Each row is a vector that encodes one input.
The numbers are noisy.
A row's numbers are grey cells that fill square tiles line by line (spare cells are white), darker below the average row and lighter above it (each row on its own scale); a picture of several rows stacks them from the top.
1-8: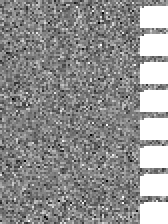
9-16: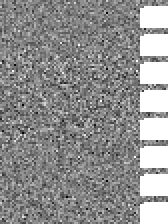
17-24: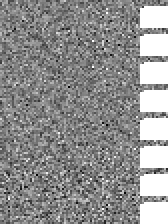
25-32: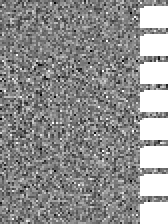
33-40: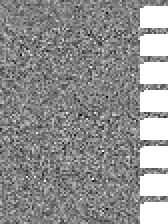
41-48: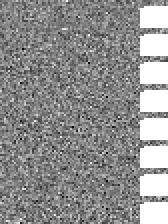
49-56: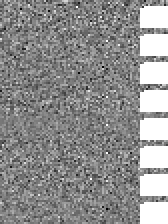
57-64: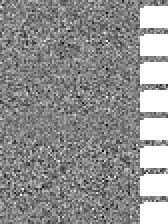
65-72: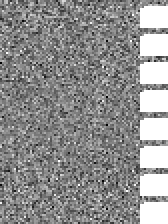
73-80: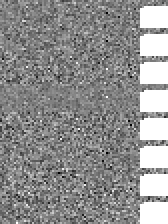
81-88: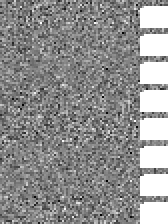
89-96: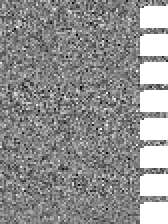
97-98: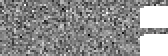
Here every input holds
a point on a 9-point line, together with either a fixed value, or two labels (each one of 5).
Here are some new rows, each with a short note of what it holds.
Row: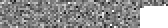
a point on a 9-point line
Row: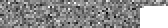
a point on a 9-point line
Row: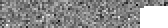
two labels (each one of 5) and a point on a 9-point line
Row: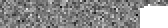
two labels (each one of 5) and a point on a 9-point line
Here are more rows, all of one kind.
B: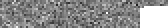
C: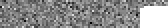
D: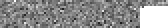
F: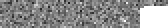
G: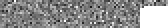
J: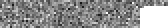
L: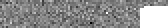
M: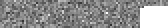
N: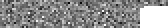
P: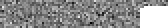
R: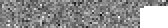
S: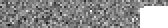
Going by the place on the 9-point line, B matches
C, L, P and R.
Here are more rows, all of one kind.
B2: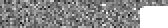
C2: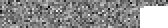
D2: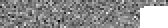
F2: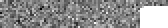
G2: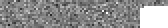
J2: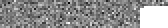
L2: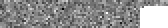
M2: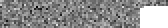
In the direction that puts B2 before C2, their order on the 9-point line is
L2, G2, J2, B2, C2, F2, D2, M2.
